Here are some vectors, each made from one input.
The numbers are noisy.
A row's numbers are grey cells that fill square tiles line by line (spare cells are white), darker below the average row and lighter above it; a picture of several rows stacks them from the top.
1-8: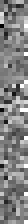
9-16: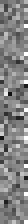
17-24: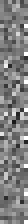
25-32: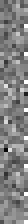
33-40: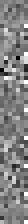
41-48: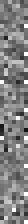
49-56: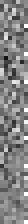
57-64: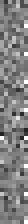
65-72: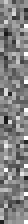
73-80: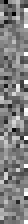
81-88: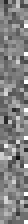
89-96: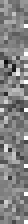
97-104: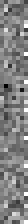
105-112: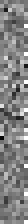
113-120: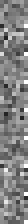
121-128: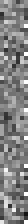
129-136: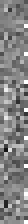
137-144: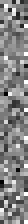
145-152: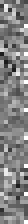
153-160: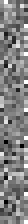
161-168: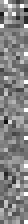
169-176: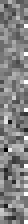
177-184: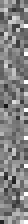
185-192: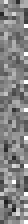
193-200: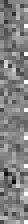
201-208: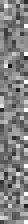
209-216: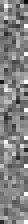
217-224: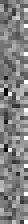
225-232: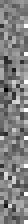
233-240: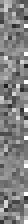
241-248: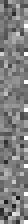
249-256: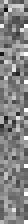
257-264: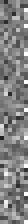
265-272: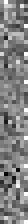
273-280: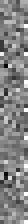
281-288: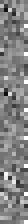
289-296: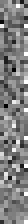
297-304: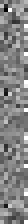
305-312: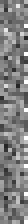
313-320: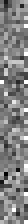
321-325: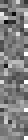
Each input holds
a true/false value, together with either a point on a 6-point circle, or a fixed value.
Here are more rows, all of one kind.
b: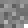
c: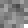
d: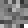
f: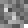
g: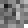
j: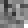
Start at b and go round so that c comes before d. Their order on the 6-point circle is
b, c, f, g, d, j.
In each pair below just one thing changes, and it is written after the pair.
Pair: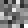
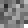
the place on the 6-point circle
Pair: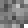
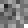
the place on the 6-point circle
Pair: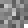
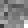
the place on the 6-point circle
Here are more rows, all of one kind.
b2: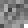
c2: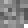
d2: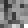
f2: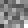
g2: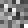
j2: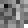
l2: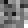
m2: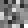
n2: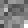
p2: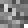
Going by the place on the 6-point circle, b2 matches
c2, d2, g2 and m2.
